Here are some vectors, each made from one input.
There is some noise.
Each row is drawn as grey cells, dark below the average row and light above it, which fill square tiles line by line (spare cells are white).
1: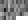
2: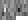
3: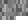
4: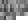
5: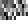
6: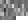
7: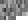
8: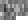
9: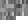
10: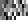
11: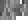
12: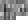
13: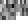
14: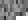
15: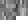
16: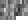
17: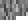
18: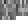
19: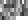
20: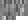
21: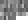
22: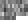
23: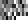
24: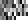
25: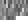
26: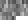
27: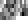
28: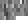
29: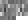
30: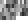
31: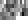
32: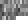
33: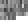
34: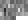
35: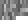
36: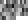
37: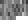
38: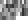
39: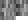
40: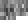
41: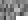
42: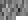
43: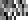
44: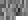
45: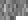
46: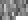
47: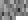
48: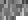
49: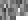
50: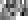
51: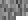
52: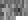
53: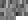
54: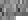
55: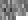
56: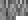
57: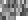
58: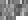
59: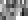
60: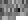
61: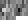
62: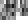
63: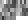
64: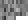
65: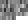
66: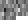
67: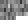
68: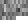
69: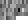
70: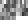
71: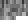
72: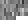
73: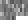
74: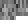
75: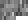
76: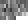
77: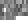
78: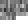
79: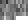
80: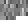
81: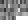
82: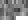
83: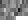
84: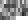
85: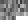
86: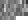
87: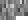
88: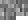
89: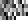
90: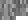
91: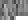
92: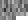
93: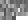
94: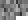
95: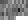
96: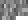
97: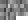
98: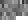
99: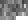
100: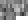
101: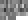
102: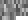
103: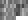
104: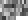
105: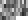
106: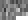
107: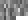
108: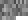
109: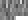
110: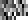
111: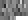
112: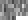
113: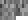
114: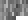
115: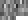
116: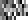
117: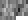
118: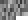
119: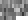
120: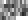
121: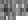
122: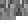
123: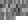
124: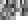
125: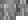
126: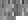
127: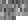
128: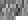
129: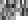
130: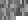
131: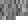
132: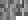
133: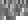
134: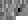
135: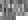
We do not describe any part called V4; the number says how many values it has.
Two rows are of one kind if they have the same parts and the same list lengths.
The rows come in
4 kinds.
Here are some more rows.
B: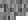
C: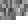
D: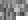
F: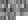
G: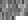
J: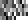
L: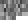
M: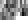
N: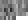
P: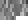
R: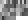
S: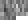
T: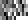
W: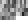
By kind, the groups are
B, C, D, F, L, N, S
G, P
J, T
M, R, W

